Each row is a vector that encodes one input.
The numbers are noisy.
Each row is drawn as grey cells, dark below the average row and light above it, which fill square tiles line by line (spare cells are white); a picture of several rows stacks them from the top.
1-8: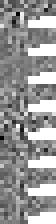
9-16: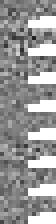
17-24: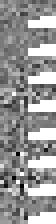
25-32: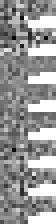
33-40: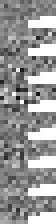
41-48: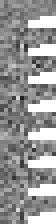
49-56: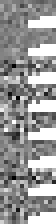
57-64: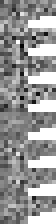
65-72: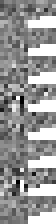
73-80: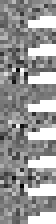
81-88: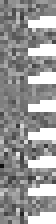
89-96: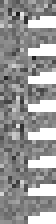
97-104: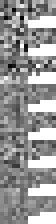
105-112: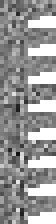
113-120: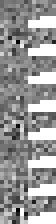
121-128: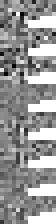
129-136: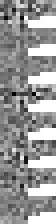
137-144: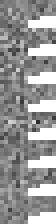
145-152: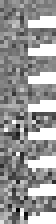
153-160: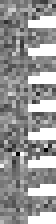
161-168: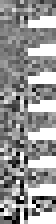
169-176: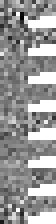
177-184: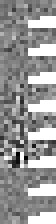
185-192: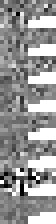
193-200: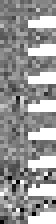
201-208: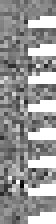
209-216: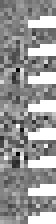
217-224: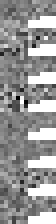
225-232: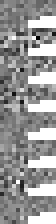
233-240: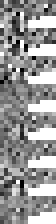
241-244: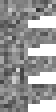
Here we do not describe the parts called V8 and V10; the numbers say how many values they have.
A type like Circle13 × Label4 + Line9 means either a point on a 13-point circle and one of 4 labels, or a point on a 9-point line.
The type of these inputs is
(Line4 + V8) × (Line7 + V10) + Line6.
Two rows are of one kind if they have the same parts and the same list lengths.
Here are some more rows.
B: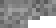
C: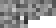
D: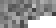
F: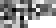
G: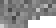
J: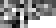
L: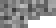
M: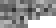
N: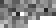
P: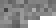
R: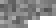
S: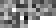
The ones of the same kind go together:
B, J, L, M, P
C, S
D
F, G
N, R

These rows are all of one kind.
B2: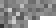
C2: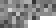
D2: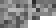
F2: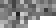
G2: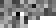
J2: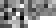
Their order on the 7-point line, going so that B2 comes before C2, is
F2, J2, B2, G2, D2, C2.
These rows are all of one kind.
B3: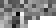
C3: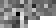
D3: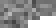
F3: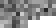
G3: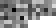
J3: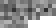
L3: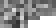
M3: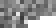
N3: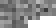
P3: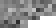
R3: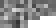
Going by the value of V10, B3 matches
F3, G3, N3 and P3.
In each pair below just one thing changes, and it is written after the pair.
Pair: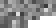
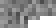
the place on the 7-point line
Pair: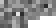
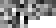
the value of V8
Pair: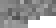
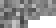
the value of V8
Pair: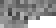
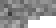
the value of V8
